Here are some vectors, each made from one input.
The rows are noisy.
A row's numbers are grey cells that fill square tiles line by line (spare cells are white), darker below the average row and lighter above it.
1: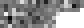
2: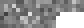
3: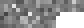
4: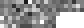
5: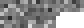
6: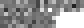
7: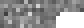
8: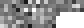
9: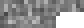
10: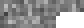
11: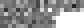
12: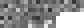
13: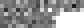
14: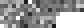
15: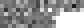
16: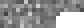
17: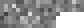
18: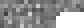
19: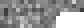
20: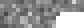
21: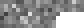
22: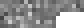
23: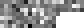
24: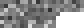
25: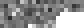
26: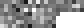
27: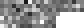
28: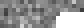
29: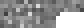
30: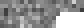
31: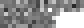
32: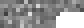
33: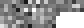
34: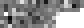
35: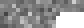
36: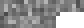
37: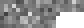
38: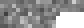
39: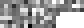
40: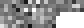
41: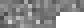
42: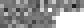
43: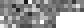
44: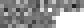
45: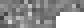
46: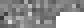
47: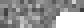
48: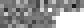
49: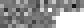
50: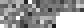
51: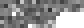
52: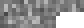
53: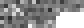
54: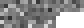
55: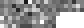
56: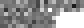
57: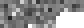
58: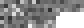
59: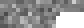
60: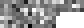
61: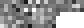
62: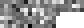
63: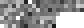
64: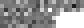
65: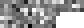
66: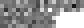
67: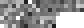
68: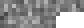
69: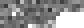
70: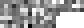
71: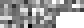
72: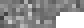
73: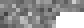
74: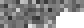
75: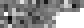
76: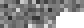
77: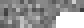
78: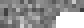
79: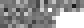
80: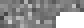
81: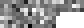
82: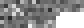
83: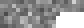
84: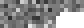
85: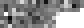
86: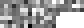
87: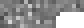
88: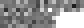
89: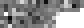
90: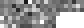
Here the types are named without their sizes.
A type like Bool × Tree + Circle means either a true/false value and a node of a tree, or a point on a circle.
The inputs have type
Bool × (Circle + Unit) + Line.
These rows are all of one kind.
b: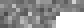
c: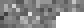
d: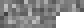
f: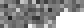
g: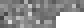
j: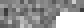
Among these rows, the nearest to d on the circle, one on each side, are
c and g.
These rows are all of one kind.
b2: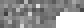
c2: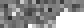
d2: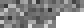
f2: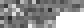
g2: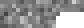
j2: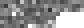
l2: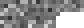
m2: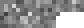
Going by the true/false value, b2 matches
g2 and m2.
